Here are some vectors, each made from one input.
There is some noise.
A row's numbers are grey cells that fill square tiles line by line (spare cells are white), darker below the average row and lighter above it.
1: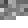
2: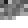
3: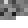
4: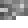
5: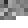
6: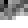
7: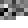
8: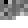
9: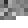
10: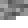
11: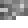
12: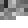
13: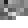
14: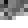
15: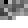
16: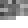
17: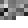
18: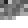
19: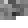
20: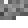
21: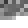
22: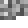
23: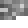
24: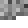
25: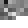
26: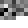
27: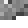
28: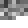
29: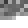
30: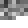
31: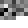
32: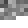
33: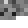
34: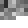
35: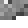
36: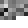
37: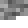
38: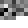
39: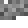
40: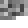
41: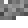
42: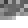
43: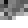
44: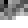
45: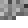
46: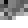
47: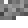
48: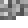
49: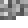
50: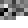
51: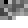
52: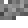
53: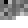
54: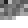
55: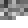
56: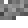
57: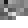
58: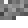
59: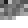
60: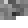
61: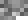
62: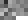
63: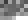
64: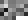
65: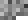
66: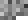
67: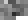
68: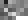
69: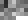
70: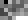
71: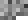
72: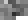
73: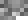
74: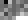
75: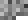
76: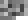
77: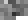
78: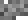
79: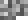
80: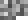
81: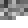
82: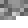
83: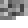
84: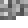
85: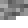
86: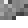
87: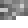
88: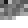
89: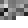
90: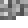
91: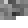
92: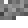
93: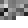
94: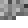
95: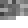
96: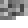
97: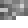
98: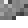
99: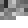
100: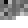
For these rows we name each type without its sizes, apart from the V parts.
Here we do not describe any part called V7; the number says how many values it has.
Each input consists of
a true/false value, together with either a point on a line, or a value of V7.
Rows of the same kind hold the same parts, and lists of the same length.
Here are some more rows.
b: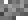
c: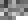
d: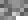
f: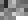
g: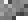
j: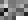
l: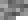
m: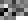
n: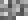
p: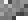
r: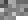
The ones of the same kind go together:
b, g, j, l, m, n, p
c, d, f, r

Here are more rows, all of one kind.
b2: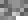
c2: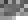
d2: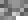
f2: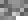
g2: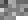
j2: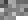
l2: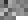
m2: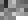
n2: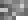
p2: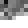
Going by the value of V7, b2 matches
c2, d2 and f2.
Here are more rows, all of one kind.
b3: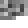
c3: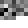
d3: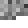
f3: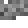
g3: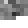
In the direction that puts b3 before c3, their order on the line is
b3, d3, g3, f3, c3.
